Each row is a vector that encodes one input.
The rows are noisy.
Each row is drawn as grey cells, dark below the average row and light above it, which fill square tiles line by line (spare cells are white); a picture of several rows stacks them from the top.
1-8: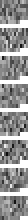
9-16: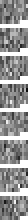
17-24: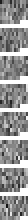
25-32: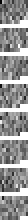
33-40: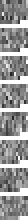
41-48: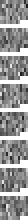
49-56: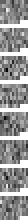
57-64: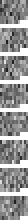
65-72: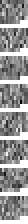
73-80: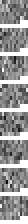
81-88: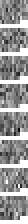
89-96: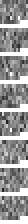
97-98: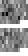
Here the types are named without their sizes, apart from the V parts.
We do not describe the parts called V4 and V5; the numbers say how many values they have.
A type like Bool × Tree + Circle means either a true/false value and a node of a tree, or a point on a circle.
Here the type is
Circle × Circle × V4 × V5.
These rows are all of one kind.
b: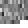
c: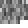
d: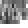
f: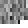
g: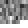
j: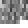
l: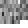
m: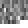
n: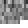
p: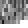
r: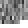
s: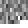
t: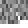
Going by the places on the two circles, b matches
f and n.
